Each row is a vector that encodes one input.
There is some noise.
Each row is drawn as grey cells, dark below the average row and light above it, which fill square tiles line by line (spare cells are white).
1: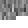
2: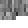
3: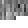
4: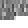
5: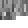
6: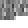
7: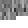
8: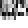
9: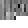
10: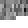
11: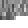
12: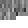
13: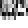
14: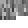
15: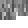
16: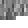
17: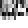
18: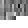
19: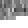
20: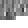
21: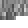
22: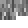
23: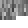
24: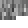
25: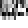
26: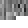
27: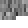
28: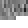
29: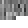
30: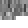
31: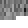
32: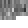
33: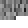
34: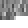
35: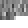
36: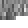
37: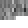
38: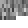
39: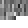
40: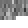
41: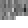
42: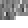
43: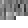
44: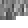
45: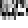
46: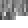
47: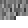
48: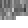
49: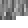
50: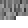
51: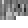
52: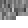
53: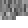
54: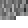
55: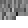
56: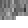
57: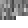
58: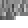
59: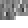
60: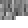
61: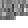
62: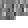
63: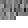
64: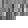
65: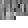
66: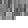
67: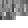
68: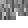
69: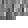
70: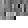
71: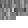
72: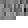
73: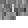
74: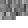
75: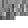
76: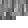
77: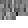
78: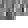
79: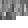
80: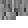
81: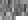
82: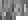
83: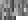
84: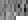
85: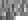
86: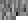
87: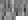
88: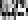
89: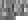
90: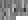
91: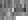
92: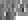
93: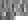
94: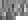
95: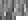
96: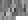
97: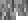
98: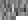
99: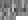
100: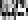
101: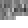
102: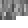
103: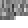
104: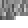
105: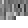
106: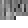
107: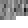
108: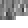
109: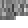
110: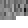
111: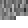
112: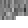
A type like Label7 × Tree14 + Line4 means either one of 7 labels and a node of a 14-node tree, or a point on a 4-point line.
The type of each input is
List2(Circle6 × Line5).
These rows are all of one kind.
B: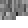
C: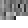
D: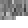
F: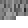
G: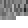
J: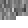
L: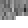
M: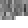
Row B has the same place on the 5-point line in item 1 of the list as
D and M.
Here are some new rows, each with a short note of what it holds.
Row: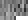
a list of two items
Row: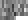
a list of one item
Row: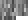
a list of one item
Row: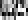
the empty list
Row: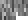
a list of one item
